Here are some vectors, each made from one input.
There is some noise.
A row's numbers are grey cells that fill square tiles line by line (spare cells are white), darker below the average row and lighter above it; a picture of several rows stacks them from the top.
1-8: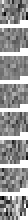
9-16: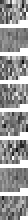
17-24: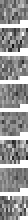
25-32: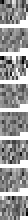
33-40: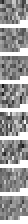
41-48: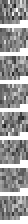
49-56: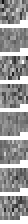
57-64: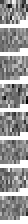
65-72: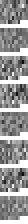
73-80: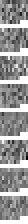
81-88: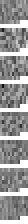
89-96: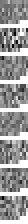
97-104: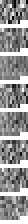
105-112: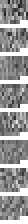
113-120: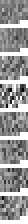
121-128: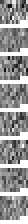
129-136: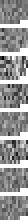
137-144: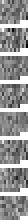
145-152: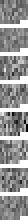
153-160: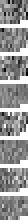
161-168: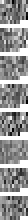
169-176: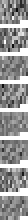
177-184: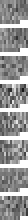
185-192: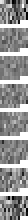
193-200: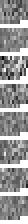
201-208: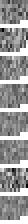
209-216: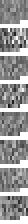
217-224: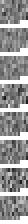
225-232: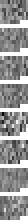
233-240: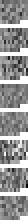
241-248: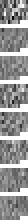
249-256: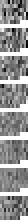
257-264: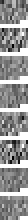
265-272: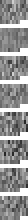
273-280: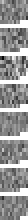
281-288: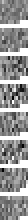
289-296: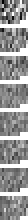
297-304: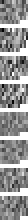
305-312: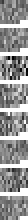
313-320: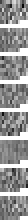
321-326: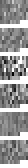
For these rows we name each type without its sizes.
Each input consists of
a point on a line.
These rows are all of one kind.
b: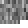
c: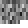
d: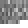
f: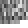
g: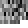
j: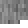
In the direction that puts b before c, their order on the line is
d, f, b, j, g, c.
